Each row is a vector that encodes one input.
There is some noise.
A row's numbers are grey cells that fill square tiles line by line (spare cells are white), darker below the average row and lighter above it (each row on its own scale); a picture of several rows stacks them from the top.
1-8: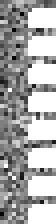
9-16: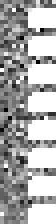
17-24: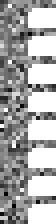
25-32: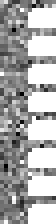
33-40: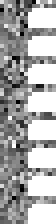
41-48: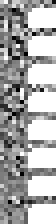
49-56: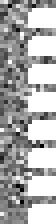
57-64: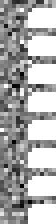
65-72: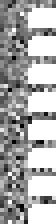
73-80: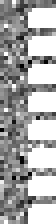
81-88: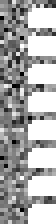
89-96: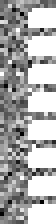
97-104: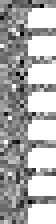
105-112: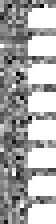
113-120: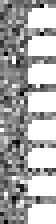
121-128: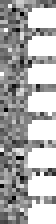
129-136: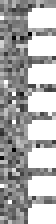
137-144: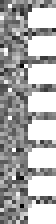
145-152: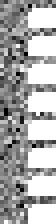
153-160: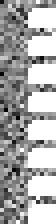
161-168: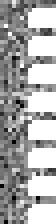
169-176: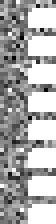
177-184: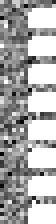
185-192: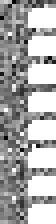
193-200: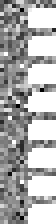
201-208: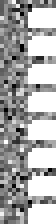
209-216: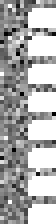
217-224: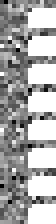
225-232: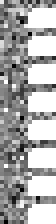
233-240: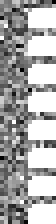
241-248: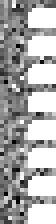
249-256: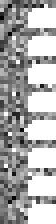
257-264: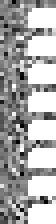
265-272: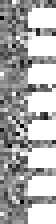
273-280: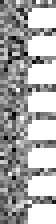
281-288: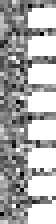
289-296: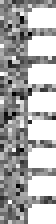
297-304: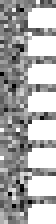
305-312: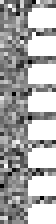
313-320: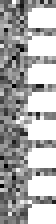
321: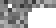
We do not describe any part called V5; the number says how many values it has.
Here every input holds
a value of V5, together with either one of 10 labels, or a point on a 10-point line.
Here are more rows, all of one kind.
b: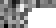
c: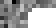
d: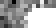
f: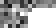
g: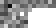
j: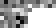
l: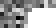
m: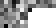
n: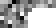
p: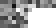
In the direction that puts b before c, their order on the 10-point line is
m, b, c, l, d, n, g, f, j, p.
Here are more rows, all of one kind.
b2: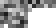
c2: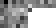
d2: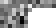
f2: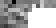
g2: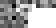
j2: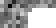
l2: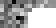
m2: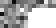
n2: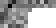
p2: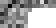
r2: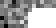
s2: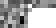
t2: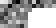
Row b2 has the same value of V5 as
j2, n2, p2 and t2.
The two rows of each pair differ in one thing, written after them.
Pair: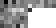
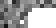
the place on the 10-point line
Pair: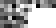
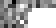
the place on the 10-point line
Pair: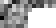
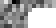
the value of V5
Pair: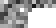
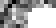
the place on the 10-point line
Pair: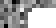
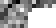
the value of V5
